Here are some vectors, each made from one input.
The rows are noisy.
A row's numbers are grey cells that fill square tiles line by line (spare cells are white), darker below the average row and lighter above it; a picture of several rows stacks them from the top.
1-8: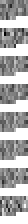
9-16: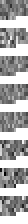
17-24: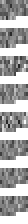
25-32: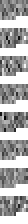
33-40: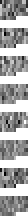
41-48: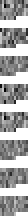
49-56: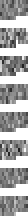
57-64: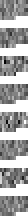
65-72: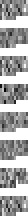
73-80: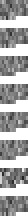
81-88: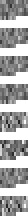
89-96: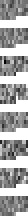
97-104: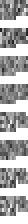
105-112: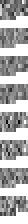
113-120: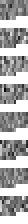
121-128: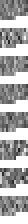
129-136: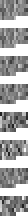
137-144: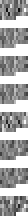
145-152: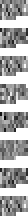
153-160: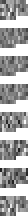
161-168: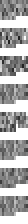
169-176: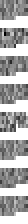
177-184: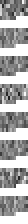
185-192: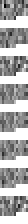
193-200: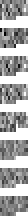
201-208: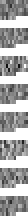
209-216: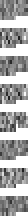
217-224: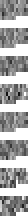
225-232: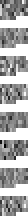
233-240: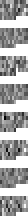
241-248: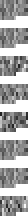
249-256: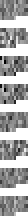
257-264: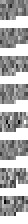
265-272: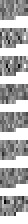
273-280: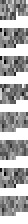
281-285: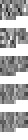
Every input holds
either a point on a 10-point line, or a node of a 10-node tree.
